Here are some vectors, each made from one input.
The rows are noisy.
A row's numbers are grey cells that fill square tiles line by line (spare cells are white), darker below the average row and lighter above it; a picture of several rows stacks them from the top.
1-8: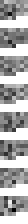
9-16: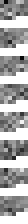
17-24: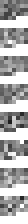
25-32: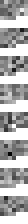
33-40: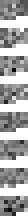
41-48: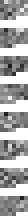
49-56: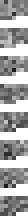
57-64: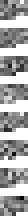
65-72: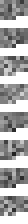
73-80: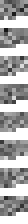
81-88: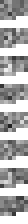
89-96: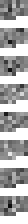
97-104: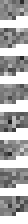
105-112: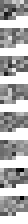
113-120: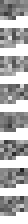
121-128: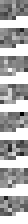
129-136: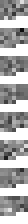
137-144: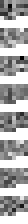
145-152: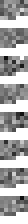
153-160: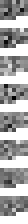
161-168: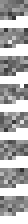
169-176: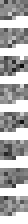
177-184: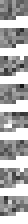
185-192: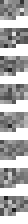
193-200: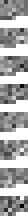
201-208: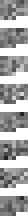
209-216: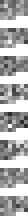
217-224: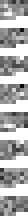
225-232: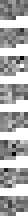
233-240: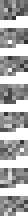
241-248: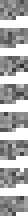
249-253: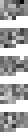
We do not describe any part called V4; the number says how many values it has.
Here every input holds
either a point on a 14-point circle, or a point on a 9-point line and a value of V4.
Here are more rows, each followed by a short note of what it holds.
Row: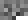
a point on a 9-point line and a value of V4
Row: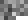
a point on a 9-point line and a value of V4
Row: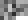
a point on a 14-point circle
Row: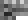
a point on a 9-point line and a value of V4
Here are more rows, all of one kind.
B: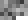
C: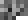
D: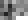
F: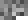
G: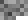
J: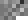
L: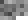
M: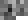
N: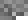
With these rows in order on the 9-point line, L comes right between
G and N.
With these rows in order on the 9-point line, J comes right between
C and D.
